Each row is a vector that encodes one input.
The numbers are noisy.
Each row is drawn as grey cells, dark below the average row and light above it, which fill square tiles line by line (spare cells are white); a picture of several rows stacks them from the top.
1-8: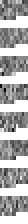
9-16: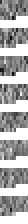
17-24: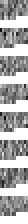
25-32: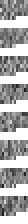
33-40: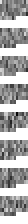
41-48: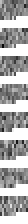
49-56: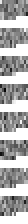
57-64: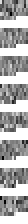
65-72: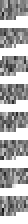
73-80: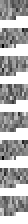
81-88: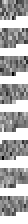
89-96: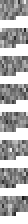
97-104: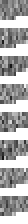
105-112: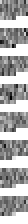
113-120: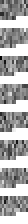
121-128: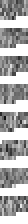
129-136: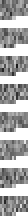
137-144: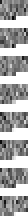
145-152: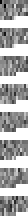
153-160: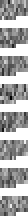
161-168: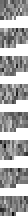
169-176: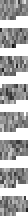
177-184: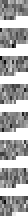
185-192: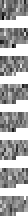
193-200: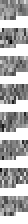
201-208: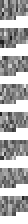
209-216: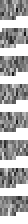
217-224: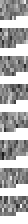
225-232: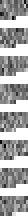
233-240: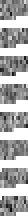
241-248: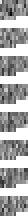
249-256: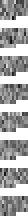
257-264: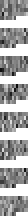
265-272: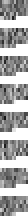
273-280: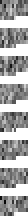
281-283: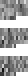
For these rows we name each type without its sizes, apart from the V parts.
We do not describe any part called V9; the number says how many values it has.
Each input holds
a node of a tree, together with either a node of a tree, or a value of V9.
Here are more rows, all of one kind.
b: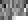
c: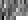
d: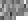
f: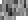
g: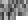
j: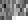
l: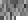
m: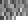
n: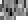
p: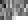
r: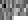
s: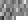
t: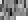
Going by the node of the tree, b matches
j, p and r.
